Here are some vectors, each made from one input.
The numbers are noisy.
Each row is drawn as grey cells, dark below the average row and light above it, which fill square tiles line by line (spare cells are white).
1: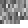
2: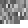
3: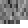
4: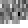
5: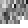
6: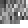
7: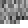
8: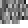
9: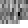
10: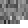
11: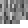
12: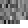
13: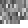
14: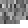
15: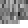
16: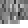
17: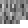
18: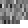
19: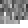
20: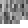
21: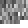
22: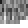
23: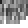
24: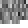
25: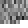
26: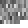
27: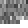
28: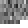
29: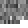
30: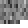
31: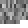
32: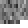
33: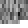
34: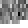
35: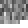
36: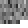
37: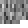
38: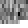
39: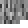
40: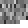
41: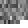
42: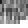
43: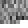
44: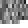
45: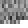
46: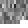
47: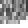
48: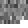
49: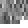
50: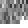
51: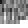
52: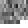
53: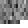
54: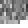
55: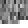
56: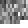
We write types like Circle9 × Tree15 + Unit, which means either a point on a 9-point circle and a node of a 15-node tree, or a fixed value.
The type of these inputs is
Line5 + Line6.
